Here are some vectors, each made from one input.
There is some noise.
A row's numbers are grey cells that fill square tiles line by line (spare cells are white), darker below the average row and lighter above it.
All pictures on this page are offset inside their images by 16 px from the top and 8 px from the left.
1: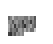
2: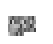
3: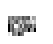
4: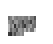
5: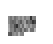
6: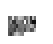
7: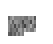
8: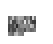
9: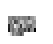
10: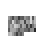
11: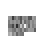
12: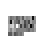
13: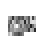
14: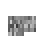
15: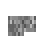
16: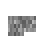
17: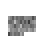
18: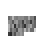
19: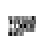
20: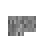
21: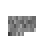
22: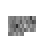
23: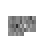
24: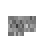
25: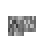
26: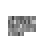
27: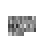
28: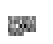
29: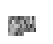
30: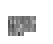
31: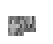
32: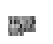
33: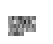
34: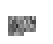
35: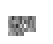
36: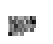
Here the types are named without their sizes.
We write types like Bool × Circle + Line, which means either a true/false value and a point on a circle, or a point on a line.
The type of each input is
Bool × Line.
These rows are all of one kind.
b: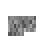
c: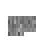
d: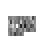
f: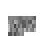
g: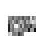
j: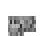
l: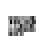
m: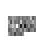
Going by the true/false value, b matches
c and f.
